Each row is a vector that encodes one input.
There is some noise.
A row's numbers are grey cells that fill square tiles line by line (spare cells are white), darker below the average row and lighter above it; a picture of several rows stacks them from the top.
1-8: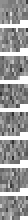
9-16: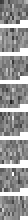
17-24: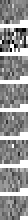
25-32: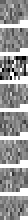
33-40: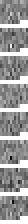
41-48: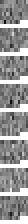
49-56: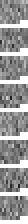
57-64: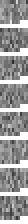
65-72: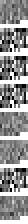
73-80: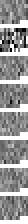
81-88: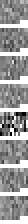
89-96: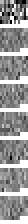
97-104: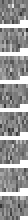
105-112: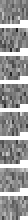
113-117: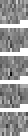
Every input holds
either a point on a 6-point circle and one of 10 labels, or a fixed value.
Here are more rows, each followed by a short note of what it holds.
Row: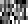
a fixed value
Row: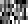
a fixed value
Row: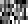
a fixed value
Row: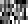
a fixed value
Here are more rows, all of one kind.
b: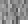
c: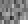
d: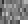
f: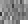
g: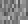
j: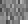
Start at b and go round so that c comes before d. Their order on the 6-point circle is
b, g, j, c, d, f.
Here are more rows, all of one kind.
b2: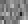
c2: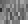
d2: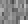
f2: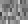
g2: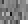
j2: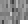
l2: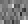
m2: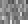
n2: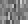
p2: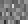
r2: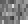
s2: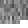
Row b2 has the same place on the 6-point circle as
l2 and r2.
